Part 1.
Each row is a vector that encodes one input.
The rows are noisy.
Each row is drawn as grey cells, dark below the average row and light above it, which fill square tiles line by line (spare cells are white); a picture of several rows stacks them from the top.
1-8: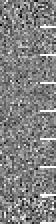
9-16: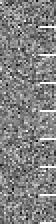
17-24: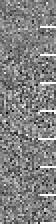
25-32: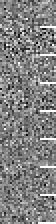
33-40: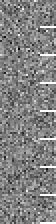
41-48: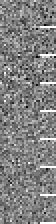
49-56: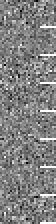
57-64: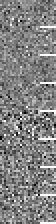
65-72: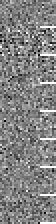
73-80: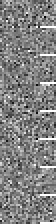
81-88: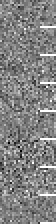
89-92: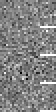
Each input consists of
a point on a 5-point line, together with a list of up to two points on a 7-point line.
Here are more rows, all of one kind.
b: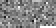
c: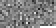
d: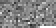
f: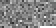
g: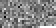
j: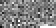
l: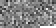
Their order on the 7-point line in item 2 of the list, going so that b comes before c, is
d, l, j, b, c, g, f.
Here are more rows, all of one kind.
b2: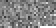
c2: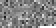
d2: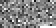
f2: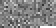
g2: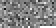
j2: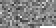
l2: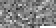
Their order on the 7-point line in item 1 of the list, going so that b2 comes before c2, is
b2, g2, d2, f2, j2, l2, c2.
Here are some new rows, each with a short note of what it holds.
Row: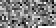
a point on a 5-point line, together with a list of two items
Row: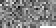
a point on a 5-point line, together with a list of one item
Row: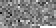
a point on a 5-point line, together with a list of one item
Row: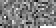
a point on a 5-point line, together with the empty list
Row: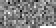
a point on a 5-point line, together with the empty list
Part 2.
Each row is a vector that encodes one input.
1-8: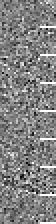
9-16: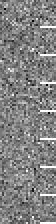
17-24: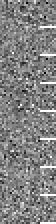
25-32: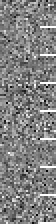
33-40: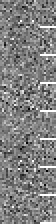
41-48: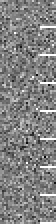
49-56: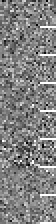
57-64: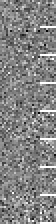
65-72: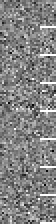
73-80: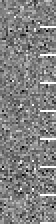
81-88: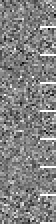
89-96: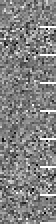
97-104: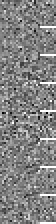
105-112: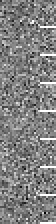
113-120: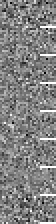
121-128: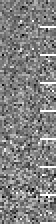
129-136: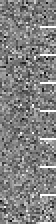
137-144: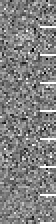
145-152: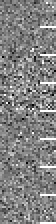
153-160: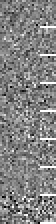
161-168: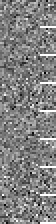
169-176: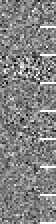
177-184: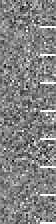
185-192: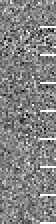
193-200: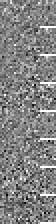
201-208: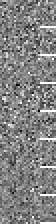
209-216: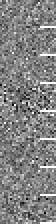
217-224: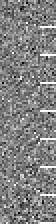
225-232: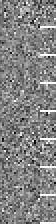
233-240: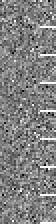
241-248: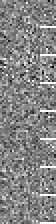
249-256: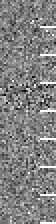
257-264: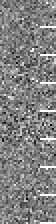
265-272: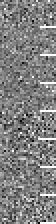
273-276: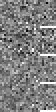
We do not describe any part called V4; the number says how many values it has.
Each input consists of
a value of V4, together with either a point on a 6-point line, or a point on a 10-point line.
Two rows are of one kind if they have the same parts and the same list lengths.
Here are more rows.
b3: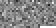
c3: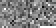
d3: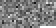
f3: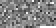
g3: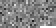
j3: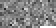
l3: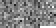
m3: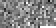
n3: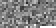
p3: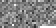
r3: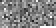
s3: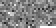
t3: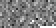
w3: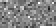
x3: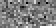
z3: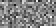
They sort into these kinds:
b3, d3, f3, g3, j3, l3, m3, p3, s3, w3
c3, n3, r3, t3, x3, z3

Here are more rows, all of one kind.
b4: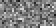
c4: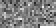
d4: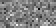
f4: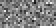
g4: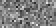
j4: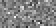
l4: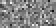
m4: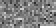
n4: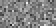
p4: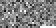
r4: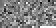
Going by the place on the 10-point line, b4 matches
c4, f4, g4 and m4.
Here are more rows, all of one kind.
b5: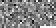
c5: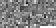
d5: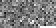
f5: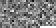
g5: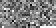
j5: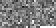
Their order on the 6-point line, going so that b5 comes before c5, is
b5, g5, f5, d5, j5, c5.
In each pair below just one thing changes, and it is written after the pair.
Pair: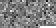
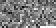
the place on the 6-point line
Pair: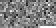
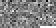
the value of V4
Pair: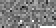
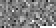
the place on the 6-point line
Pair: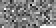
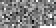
the place on the 6-point line
